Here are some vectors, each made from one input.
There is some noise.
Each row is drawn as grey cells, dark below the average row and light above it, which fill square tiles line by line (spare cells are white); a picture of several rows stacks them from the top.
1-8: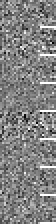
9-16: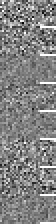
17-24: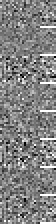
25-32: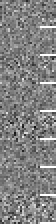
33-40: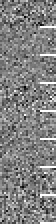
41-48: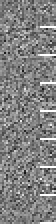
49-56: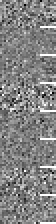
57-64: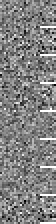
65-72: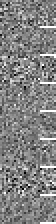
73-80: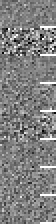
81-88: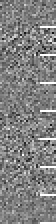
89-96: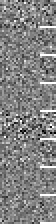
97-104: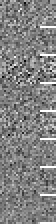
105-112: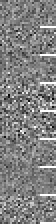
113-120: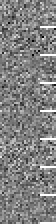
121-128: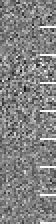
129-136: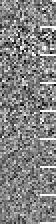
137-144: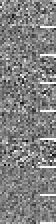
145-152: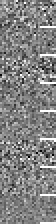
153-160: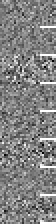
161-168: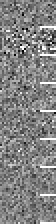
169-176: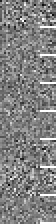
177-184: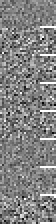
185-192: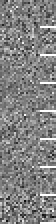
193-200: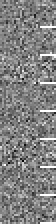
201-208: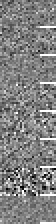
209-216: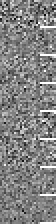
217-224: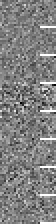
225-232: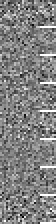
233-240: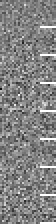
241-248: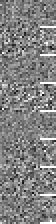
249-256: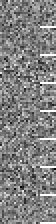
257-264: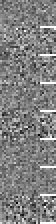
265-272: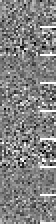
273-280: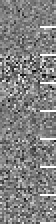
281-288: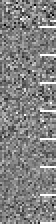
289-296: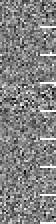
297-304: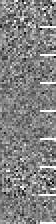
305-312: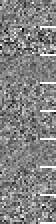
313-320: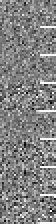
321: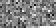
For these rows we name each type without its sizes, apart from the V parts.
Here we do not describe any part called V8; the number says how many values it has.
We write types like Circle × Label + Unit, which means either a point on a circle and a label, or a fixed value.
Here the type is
Label × (Line + V8) + List(Circle).
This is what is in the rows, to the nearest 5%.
About 65% of them hold a label, together with either a point on a line, or a value of V8. The rest are lists of points on a circle.
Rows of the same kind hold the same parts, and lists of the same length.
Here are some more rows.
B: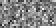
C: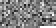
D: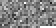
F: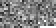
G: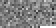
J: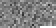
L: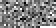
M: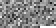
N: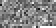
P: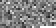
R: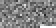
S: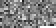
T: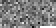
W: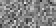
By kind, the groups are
B, M, W
C, D, L, N
F, S
G, J, P
R, T

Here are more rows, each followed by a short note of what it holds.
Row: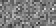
a label and a point on a line
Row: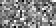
a list of one item
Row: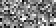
the empty list
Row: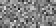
a list of one item
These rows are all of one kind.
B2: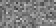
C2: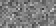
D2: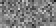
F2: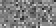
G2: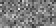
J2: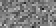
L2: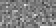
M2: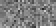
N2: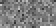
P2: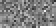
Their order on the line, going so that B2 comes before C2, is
B2, N2, G2, M2, F2, D2, J2, C2, P2, L2.
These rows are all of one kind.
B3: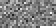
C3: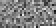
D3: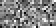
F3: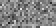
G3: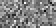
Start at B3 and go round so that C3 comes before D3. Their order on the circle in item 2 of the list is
B3, F3, C3, D3, G3.
